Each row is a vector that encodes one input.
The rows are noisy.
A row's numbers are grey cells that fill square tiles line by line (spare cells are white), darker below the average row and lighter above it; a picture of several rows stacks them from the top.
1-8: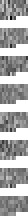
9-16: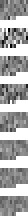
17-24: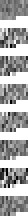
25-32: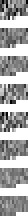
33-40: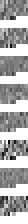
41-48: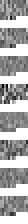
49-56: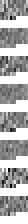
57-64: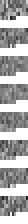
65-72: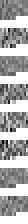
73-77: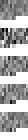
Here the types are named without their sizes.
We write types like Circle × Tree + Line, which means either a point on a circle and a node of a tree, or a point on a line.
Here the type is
Label × (Tree + Unit).
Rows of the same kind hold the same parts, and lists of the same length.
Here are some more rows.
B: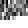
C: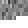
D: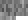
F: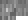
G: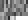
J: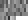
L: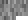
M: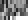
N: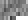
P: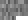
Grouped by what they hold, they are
B, F, G, J, L, N
C, D, M, P

